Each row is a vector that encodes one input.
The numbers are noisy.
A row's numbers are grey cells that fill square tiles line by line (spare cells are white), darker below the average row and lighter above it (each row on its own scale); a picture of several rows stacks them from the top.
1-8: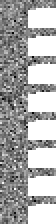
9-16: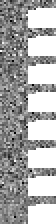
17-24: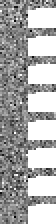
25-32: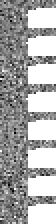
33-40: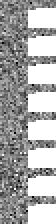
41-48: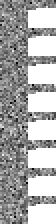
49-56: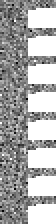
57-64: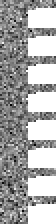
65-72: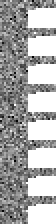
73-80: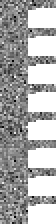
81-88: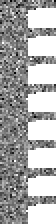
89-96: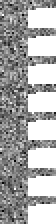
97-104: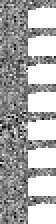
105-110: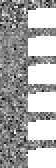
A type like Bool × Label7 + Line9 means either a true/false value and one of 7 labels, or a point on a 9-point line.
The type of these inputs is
Bool × (Line4 + Line8).
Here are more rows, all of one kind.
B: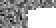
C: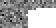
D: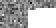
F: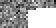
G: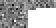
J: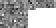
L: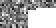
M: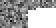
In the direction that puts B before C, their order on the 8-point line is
D, J, L, G, F, M, B, C.
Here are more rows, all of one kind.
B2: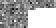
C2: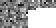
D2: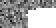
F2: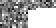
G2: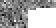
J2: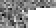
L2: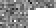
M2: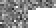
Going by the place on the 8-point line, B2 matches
L2 and M2.
